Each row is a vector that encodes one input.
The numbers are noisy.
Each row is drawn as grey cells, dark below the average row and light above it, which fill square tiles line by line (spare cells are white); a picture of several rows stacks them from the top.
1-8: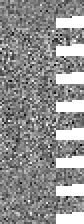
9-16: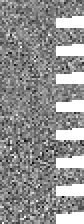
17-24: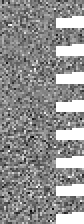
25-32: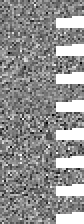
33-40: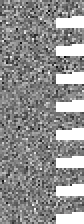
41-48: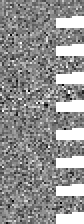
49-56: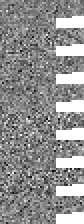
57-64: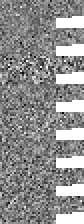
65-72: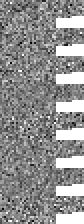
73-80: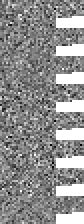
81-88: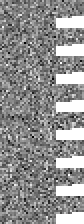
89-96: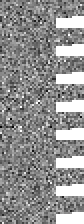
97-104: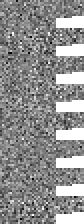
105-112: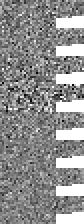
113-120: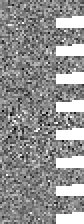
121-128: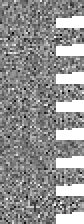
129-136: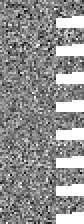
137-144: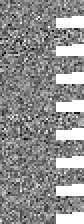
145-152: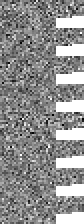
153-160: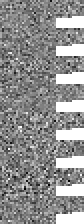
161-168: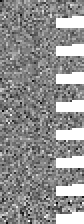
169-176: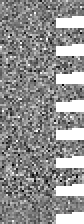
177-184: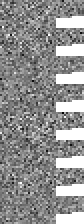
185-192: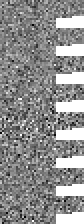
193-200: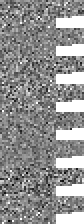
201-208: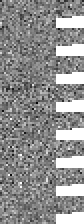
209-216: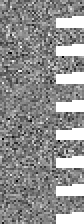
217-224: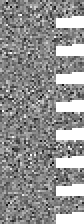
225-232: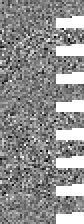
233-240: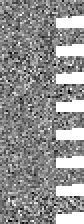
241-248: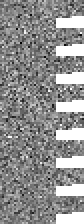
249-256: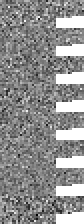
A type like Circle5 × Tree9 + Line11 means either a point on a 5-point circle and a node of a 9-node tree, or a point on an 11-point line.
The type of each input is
(Label4 + Line8 × (Line10 + Tree9)) × Tree10.
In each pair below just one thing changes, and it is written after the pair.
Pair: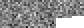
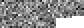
the node of the tree
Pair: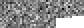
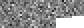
the label
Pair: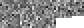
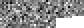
the node of the tree
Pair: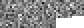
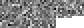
the label
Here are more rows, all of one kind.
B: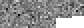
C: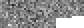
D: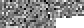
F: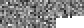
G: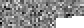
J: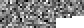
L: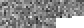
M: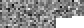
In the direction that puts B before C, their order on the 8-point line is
G, B, D, F, C, J, M, L.
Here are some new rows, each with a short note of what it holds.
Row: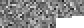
one of 4 labels and a node of a 10-node tree
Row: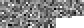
one of 4 labels and a node of a 10-node tree
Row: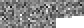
one of 4 labels and a node of a 10-node tree
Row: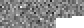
a point on an 8-point line, a point on a 10-point line and a node of a 10-node tree
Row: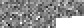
one of 4 labels and a node of a 10-node tree
